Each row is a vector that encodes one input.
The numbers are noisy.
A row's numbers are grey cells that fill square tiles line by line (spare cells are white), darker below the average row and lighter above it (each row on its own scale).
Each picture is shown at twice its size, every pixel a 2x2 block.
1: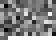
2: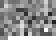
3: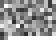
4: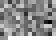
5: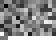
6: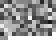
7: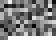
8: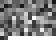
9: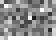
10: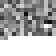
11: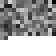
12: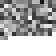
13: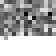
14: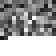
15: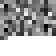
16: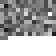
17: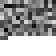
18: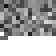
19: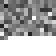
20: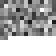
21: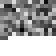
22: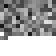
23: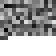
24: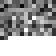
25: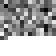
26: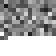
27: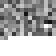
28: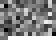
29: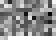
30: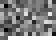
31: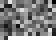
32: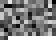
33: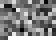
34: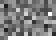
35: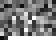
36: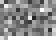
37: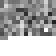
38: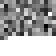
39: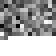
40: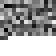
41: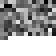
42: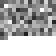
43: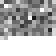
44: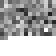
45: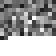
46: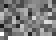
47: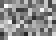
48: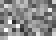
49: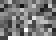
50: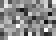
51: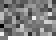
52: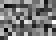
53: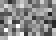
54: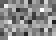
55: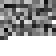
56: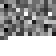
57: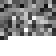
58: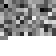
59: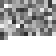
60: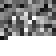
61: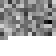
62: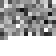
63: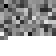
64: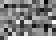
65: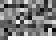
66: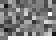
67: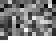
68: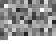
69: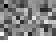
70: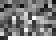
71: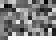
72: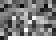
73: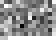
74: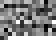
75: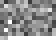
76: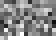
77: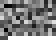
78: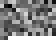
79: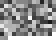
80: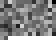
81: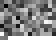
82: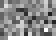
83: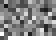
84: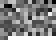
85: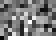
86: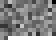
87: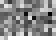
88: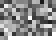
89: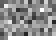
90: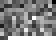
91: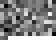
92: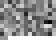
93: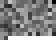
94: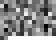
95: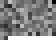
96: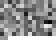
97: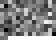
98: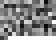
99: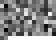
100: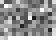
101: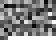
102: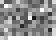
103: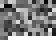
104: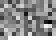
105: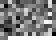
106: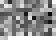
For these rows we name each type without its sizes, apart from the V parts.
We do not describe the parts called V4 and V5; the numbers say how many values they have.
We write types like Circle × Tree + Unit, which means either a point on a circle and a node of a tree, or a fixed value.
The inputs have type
Bool × V4 + Line × Line × V5.
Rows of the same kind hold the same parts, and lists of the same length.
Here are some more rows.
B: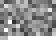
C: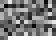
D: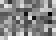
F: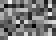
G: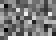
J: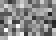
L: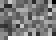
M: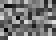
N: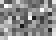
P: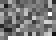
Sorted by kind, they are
B, D, J, N
C, F, G, L, M, P

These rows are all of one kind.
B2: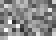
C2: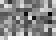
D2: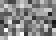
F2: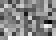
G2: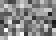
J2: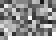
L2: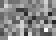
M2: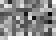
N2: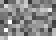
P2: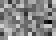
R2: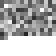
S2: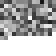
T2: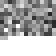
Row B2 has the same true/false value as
J2, N2, R2 and S2.
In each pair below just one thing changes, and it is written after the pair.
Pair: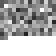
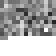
the true/false value
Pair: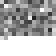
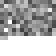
the value of V4
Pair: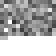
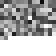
the value of V4
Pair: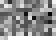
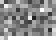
the true/false value
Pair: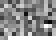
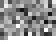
the value of V4
